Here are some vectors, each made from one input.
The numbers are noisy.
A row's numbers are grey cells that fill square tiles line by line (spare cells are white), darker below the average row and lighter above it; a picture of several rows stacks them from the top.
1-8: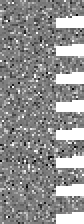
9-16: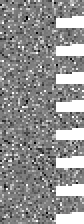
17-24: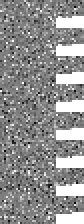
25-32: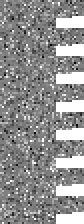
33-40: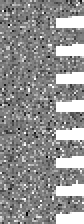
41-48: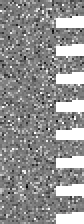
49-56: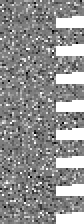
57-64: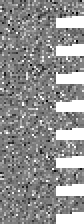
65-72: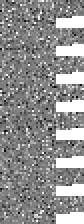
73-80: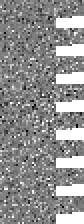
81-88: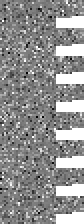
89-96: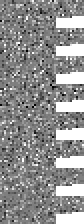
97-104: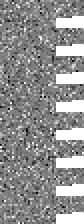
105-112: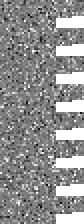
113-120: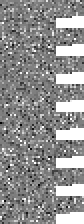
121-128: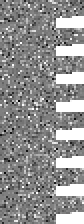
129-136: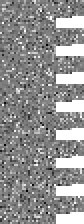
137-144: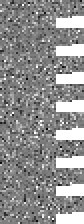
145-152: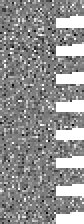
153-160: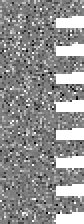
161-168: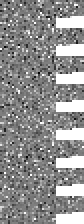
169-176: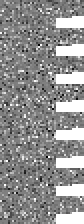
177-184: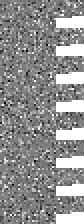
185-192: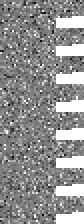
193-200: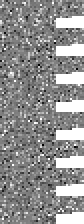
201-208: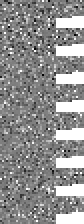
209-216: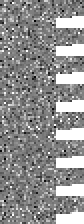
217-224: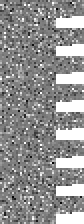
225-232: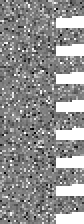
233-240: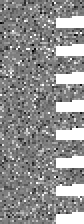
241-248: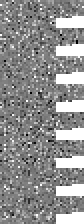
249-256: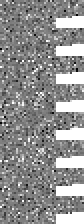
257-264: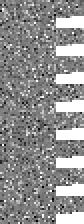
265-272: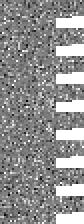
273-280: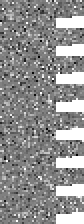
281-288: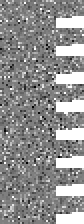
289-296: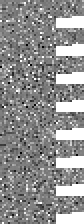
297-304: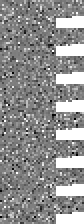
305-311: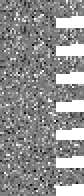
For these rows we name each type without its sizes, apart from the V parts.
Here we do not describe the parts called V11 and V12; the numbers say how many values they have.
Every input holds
a point on a line, four true/false values and a value of V11, together with either a point on a circle, or a value of V12.
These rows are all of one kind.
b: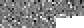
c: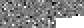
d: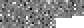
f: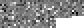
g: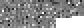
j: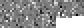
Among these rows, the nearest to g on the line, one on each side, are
d and f.
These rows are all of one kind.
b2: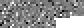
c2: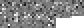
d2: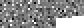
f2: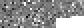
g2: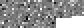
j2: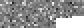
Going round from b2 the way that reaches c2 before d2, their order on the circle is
b2, c2, d2, g2, j2, f2.
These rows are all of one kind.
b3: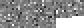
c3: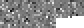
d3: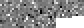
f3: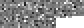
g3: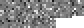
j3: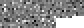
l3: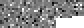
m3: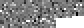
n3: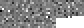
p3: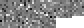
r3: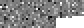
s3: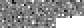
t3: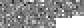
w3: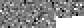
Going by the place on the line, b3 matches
g3, p3, s3 and t3.
